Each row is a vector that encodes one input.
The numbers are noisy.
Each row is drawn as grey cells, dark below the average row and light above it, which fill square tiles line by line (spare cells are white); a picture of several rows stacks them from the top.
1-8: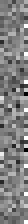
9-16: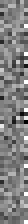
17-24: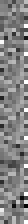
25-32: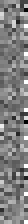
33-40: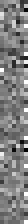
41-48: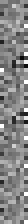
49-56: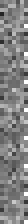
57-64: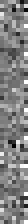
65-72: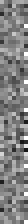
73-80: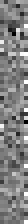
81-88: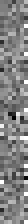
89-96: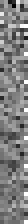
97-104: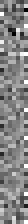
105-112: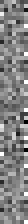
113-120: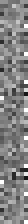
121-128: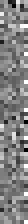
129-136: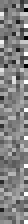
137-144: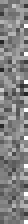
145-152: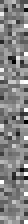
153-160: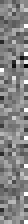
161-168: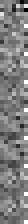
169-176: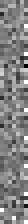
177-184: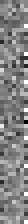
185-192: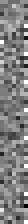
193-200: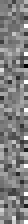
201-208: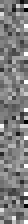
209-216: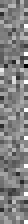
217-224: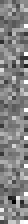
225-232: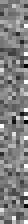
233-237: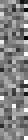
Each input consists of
either a fixed value, or a point on a 4-point line and a point on a 6-point line, or three true/false values.
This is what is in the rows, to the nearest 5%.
About 5% of them hold a fixed value. About 25% of them hold a point on a 4-point line and a point on a 6-point line. The rest hold three true/false values.
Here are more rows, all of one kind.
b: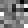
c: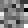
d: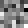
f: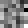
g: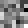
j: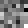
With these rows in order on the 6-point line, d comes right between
c and g.
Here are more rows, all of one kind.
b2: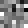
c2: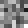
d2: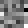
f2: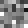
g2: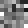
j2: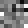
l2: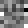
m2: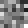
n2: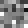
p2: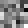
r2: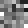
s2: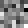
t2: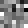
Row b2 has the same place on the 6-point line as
f2, n2, s2 and t2.
